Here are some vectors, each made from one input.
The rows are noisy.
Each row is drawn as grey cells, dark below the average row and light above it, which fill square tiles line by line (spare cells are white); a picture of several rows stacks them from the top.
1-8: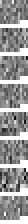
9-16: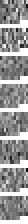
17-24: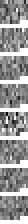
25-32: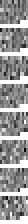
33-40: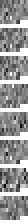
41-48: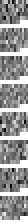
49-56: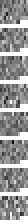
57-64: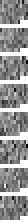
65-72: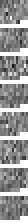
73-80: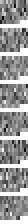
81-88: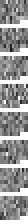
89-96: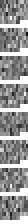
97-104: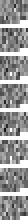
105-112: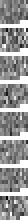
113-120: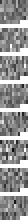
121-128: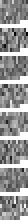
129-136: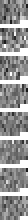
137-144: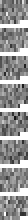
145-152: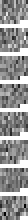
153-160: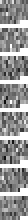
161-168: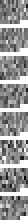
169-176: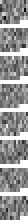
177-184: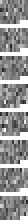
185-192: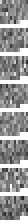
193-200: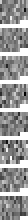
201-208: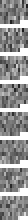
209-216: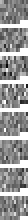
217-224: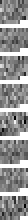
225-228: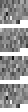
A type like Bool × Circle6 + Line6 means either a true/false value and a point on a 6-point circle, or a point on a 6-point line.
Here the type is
Line6 × List3(Line7).
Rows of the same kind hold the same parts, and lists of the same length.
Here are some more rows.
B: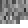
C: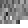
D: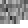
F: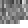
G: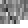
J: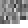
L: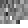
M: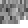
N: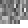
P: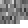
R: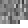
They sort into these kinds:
B, C, L
D, G, N, R
F, J
M, P

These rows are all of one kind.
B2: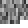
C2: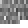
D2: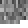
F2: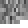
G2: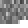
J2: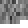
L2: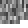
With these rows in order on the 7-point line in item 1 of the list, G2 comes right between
C2 and J2.
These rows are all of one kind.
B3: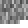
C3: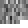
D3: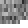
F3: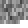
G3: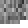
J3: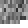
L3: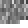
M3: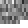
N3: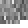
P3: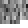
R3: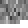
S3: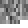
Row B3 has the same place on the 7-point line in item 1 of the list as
C3 and P3.
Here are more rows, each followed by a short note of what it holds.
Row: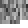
a point on a 6-point line, together with a list of two items
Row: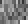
a point on a 6-point line, together with a list of two items
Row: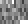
a point on a 6-point line, together with a list of two items
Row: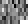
a point on a 6-point line, together with a list of one item
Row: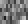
a point on a 6-point line, together with a list of three items
